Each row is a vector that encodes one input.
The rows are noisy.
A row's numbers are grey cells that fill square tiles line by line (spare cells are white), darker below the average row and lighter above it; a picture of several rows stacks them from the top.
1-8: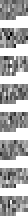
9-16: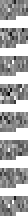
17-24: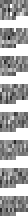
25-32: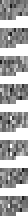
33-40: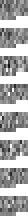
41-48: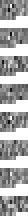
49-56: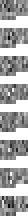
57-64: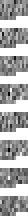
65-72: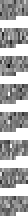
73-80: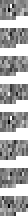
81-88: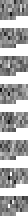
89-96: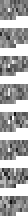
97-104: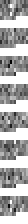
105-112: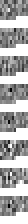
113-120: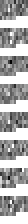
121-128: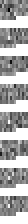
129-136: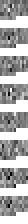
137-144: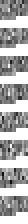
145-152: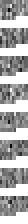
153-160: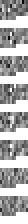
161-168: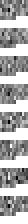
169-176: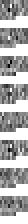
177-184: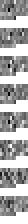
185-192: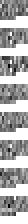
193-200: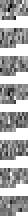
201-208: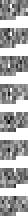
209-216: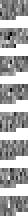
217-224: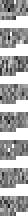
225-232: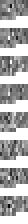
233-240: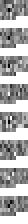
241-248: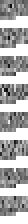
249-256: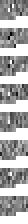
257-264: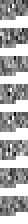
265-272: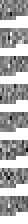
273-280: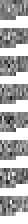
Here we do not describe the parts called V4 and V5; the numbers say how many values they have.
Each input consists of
a value of V4 and a value of V5, together with either a point on an 8-point circle and a true/false value, or a point on a 7-point line.
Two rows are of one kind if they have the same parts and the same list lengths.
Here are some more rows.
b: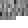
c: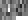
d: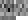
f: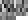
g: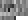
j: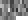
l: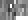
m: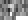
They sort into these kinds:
b, c, j
d, f, g, l, m

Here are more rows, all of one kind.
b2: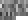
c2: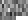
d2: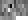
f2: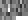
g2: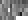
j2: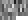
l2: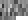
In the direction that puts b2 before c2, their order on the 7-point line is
b2, l2, c2, j2, g2, d2, f2.
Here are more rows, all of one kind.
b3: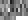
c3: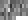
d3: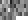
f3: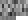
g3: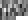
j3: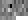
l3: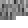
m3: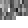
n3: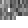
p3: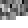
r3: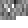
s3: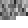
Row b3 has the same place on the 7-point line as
d3, m3 and n3.
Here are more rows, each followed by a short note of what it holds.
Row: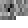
a point on an 8-point circle, a true/false value, a value of V4 and a value of V5
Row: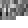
a point on a 7-point line, a value of V4 and a value of V5
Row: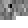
a point on a 7-point line, a value of V4 and a value of V5
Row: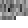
a point on an 8-point circle, a true/false value, a value of V4 and a value of V5
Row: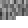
a point on a 7-point line, a value of V4 and a value of V5
